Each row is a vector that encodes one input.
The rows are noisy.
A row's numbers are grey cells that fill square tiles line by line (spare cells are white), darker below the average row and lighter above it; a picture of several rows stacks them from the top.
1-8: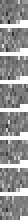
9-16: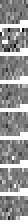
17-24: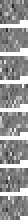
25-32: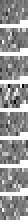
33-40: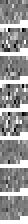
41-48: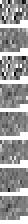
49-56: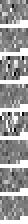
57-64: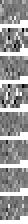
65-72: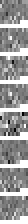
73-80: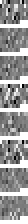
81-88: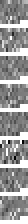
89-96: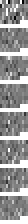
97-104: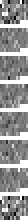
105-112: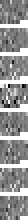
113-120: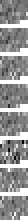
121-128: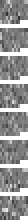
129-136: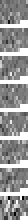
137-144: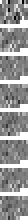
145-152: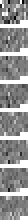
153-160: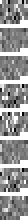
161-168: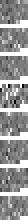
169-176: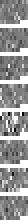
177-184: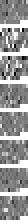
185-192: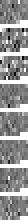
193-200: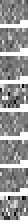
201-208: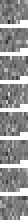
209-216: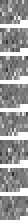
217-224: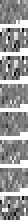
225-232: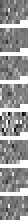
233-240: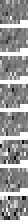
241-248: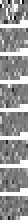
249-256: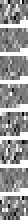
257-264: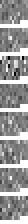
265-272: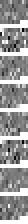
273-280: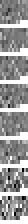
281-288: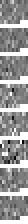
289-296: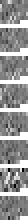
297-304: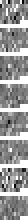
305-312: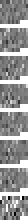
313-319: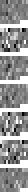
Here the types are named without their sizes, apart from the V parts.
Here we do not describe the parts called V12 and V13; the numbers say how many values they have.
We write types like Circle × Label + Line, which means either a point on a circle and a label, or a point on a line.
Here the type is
Bool × (Tree + Unit) × V13 + V12.
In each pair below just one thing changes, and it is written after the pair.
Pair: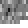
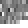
the true/false value
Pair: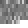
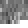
the node of the tree
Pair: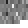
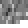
the value of V13
